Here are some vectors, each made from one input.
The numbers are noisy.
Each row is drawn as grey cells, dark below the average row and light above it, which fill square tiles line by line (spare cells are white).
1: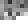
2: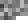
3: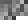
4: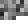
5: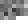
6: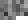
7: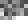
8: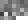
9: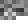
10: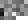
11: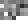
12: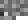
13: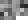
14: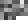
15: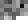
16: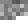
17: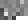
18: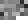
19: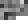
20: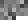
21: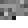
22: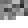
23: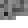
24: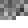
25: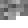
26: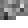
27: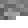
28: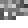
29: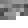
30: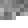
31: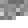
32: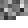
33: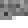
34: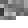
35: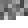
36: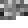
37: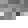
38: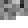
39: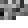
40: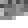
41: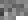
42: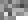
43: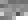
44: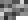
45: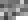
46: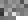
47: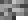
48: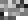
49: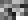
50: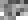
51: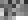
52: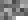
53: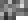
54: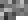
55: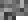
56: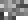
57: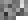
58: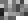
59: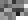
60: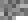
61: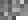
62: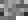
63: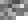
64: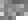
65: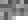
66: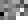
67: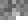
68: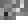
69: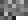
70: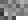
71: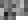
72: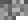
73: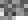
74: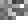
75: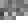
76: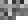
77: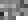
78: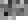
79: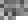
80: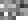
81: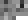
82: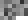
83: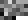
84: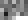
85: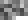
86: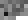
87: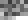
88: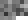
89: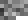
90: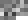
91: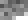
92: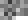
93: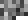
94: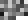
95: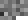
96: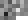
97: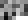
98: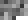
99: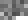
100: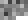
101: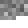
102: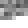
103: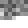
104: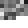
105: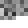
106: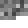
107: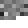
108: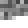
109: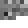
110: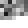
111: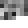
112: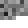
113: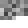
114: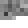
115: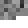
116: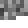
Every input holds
a node of an 8-node tree, together with either a point on a 6-point line, or three true/false values.
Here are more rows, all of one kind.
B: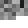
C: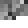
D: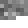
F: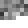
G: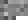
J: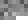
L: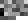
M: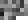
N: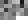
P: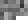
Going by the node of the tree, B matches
M, N and P.
